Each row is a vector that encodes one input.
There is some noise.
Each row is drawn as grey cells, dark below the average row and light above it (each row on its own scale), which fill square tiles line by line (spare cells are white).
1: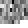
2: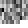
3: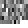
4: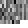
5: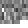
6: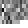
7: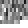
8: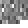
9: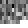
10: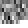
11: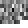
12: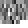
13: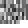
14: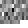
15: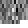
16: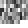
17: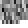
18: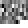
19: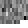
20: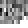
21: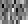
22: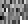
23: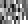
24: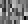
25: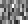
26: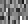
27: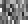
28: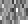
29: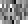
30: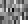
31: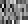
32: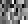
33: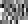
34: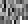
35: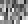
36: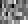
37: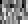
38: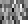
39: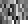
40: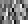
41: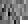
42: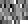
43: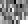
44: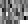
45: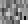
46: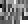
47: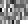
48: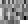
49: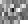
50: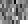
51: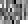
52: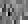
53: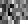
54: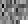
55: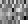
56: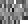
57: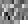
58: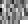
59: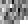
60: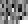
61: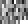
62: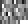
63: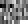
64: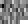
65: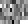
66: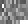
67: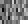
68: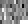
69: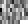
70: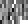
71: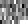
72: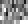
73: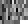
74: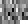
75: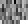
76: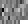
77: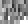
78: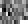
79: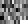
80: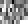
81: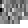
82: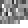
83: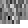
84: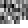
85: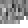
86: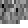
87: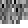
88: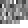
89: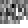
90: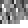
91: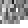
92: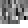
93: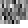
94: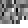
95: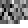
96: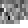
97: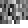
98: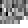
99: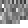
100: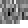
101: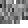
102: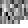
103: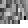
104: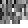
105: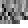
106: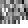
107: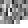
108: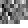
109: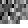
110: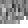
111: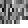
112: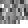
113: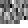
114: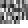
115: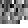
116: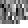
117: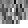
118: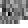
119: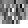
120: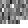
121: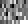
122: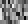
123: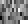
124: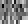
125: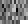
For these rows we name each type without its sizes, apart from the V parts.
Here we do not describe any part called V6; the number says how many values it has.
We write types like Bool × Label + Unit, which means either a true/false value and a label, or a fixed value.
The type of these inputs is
(Circle + Line) × V6.
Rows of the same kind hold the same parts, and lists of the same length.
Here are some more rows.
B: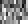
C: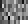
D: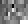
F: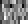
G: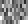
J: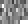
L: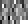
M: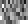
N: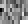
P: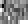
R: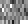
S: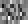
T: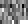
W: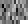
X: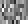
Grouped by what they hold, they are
B, D, F, P, S, T
C, G, J, L, M, N, R, W, X

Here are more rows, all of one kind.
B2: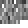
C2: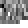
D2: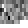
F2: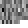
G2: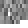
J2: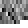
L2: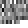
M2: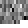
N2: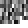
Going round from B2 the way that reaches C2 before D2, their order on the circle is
B2, C2, G2, M2, J2, L2, F2, D2, N2.
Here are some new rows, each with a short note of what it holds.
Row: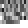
a point on a circle and a value of V6
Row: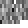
a point on a circle and a value of V6
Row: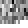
a point on a circle and a value of V6
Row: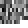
a point on a circle and a value of V6
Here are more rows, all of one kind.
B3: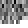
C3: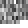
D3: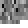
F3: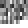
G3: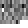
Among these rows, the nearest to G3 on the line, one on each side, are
B3 and F3.
